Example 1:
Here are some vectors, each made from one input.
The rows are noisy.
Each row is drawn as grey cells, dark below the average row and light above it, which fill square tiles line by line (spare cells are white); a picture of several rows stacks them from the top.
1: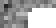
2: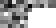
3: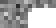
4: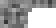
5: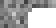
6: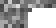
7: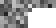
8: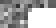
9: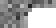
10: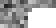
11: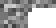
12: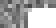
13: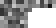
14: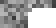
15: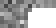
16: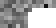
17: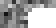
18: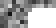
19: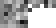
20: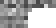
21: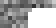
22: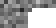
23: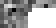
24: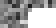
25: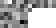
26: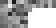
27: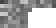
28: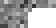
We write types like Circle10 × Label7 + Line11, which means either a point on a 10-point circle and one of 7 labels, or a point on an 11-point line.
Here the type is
Label5.
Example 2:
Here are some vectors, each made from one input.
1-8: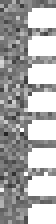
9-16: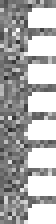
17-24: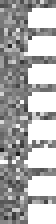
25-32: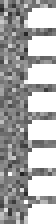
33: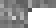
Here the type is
Line7.
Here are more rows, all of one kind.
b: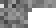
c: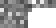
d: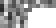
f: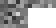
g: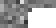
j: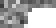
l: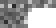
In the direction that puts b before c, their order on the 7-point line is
d, j, l, b, g, c, f.
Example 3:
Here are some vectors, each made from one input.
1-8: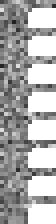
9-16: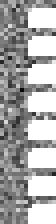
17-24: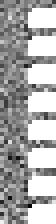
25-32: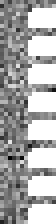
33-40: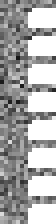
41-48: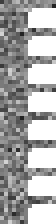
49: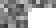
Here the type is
Line9.
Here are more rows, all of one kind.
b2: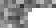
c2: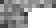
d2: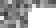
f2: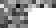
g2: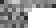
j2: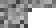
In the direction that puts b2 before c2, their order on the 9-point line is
b2, f2, c2, g2, d2, j2.
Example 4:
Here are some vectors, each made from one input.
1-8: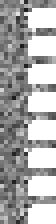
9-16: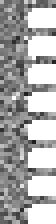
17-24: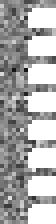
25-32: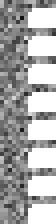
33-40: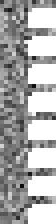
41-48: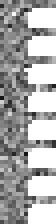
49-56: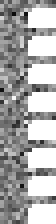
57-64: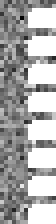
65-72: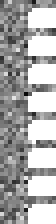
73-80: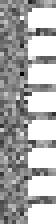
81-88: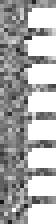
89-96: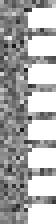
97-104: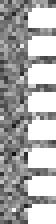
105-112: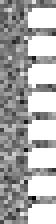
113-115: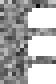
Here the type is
Bool × Bool × Bool × Bool.
